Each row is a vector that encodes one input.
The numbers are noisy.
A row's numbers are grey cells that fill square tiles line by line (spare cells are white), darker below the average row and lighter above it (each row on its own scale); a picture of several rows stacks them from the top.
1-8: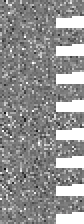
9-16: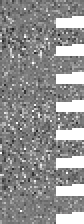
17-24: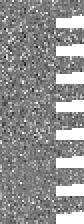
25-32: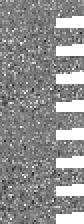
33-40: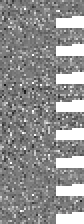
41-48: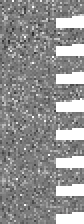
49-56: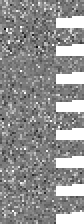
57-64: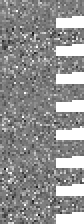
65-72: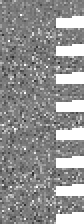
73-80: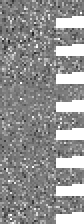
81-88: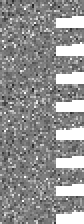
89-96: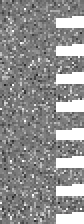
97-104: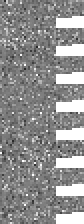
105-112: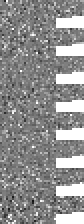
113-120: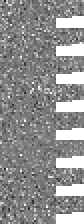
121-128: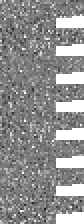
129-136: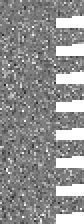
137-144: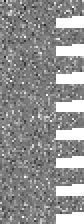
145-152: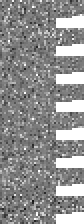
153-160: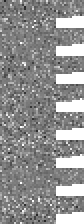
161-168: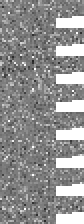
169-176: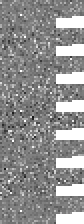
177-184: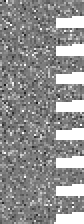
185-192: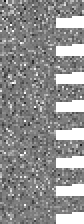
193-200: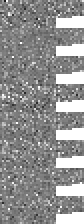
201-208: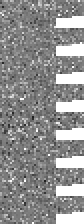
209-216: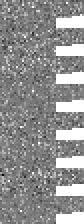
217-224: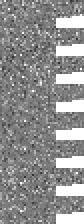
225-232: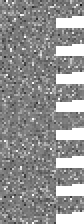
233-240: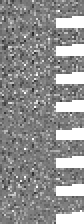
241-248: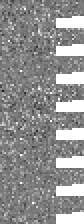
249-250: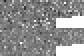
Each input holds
either a node of a 7-node tree, or three true/false values.
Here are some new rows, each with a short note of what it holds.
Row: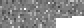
a node of a 7-node tree
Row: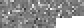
three true/false values
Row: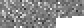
three true/false values
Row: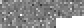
three true/false values
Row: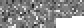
a node of a 7-node tree
